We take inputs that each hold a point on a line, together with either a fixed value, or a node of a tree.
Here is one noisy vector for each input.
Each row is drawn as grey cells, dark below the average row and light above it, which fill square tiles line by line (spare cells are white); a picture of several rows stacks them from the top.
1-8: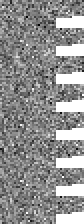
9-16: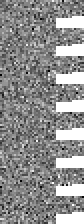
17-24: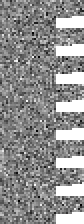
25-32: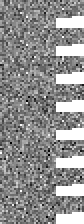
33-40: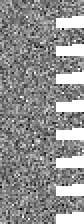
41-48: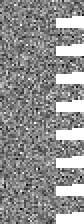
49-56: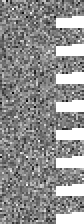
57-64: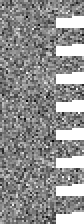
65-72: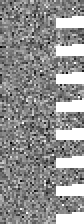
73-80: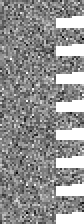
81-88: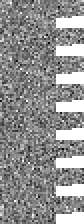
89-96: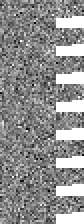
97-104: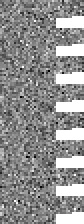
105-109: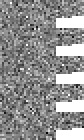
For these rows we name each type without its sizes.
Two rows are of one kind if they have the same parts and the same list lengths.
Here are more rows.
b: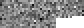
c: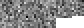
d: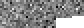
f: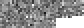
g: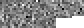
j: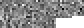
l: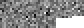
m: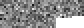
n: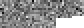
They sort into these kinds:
b, c, d, g, j, l, m
f, n

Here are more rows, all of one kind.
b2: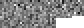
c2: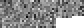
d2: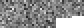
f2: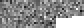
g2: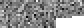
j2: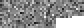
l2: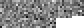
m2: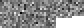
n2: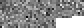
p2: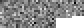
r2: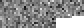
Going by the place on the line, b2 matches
d2, m2 and r2.
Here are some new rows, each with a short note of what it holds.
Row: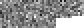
a point on a line
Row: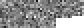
a point on a line
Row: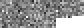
a point on a line
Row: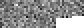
a point on a line and a node of a tree
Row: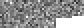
a point on a line
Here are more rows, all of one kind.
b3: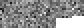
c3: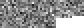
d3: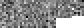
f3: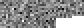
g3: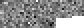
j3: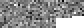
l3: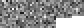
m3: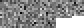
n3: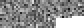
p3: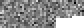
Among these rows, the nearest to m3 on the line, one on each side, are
l3 and p3.
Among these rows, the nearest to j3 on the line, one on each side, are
c3 and n3.
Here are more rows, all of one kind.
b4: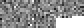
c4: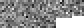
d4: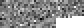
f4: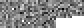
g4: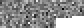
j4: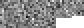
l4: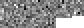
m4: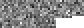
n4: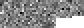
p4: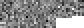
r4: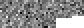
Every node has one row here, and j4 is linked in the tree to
g4, m4 and r4.
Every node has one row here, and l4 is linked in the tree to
m4.
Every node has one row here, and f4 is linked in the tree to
p4.
